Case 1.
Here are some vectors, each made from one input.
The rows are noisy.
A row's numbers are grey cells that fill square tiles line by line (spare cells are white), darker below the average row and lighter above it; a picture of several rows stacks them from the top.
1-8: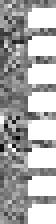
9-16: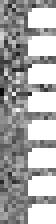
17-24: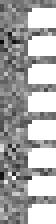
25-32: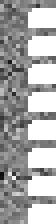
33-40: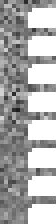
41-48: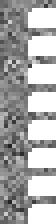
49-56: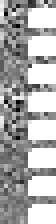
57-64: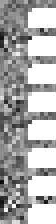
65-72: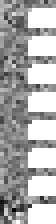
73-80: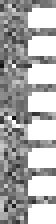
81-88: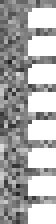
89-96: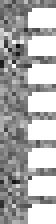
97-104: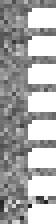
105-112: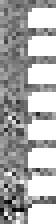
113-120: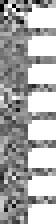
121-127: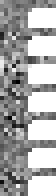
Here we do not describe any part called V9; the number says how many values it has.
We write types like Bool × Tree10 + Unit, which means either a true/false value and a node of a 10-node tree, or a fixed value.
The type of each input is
Bool × Line7 + V9.
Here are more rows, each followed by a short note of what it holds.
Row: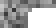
a value of V9
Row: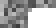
a point on a 7-point line and a true/false value
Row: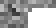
a value of V9
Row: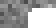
a value of V9
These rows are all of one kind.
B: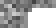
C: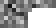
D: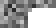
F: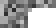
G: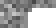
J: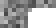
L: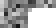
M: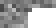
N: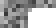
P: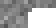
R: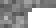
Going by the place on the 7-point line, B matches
C, G and M.
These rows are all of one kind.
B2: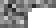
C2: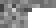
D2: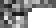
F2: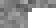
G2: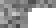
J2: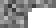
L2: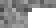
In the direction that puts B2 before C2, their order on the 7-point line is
B2, J2, D2, G2, C2, L2, F2.
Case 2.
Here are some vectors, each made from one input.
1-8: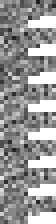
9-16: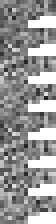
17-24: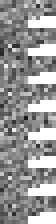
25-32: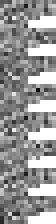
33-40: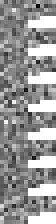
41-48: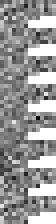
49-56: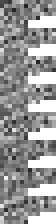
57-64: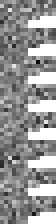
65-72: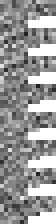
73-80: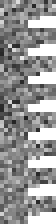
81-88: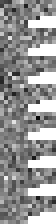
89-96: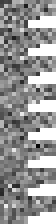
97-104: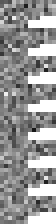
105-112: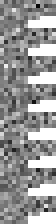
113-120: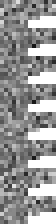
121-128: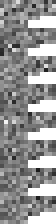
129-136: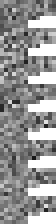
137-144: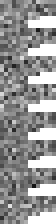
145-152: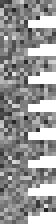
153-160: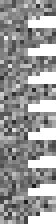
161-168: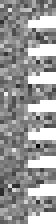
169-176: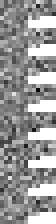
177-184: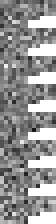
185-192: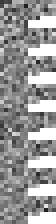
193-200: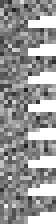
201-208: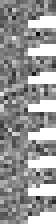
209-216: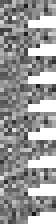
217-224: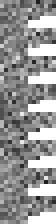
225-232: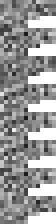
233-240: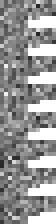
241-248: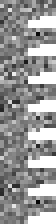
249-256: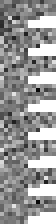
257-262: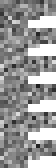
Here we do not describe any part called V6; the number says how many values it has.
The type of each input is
Line10 + Tree7 + V6.
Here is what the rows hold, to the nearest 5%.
About 30% of them hold a point on a 10-point line. About 40% of them hold a node of a 7-node tree. The rest hold a value of V6.
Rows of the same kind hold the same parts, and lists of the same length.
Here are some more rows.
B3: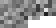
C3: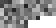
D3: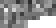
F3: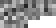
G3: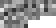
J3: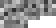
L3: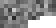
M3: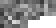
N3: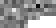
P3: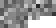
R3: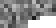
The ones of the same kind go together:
B3, N3, P3
C3, F3, G3, J3
D3, L3, M3, R3

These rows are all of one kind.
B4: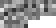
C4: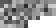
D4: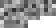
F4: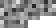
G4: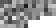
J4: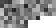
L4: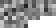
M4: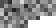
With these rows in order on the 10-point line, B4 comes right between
D4 and L4.
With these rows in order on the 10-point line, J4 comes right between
C4 and M4.
